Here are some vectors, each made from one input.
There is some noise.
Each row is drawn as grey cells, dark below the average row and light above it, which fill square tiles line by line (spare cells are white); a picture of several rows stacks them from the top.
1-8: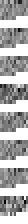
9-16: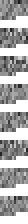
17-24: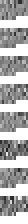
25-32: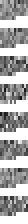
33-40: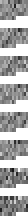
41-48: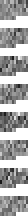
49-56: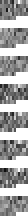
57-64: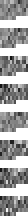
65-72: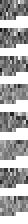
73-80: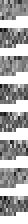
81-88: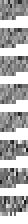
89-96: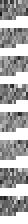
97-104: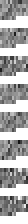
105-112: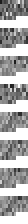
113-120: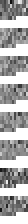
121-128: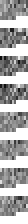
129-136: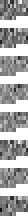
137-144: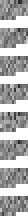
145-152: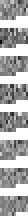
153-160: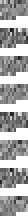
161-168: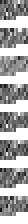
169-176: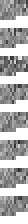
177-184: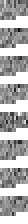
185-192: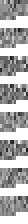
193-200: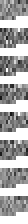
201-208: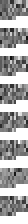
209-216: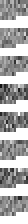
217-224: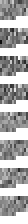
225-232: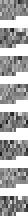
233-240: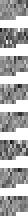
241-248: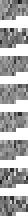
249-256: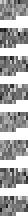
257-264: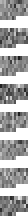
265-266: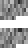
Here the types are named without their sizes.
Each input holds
either a point on each of two circles, or a list of points on a line.
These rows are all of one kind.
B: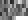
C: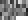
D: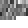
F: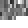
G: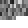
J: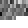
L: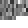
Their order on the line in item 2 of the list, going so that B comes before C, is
G, B, J, C, L, F, D.
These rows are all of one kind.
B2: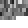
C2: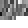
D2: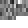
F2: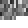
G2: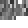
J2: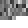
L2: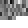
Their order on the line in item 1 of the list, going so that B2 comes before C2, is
J2, L2, G2, F2, B2, C2, D2.
